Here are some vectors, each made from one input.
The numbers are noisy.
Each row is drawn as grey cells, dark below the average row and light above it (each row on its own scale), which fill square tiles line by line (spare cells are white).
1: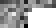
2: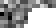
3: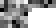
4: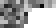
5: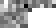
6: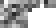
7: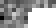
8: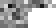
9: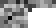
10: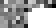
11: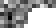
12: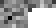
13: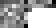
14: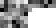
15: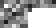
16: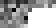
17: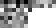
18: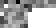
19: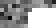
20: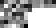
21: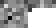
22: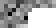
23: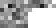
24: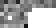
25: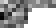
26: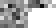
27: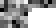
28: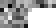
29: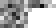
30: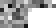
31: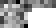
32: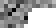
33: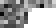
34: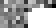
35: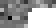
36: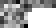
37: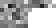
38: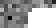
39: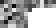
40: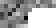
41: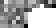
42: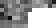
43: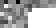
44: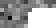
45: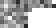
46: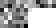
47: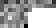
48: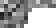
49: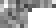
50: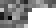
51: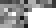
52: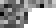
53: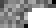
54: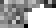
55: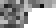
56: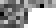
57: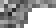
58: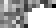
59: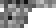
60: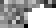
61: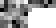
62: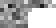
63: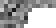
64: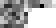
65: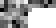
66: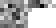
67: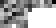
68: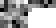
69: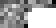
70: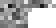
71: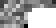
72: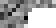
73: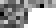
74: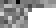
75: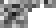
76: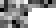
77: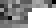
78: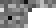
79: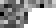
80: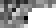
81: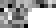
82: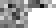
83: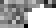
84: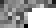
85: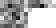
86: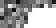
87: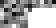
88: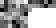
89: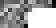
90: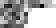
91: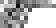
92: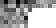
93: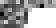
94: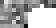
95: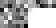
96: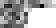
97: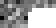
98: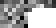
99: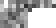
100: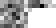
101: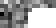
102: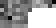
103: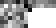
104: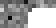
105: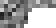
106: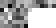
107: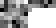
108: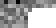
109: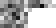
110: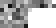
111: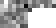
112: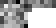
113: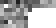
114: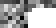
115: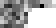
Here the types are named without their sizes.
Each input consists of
a list of points on a line.
